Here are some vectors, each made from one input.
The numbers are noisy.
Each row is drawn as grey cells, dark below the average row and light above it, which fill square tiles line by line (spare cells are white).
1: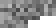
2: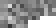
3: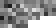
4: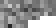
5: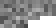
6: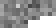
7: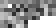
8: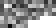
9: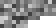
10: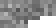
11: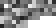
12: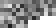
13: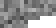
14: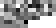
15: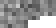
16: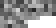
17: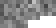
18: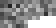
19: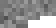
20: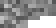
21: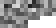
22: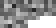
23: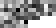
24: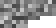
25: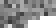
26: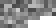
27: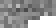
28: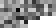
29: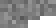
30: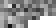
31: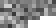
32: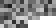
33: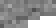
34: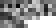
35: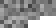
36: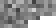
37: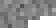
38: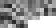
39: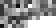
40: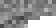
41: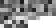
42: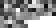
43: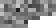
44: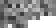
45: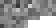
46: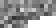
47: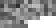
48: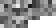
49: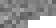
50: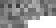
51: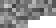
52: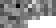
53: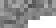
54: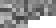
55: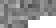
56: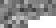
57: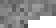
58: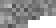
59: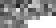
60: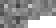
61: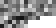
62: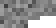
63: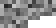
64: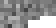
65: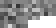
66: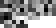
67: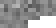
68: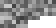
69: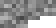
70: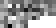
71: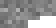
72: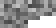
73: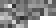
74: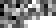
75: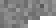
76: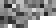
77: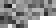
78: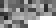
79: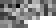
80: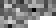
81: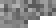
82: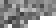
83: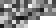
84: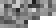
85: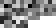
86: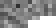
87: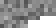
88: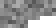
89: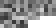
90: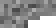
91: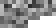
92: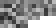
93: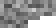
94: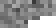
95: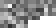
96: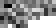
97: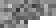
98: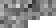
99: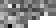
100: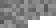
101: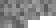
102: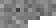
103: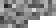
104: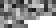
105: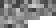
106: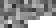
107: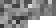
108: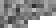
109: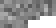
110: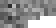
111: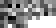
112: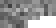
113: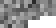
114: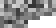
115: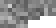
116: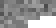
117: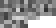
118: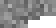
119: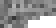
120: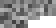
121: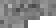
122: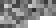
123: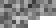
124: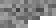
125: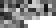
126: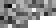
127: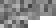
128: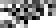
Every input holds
two labels (each one of 12).
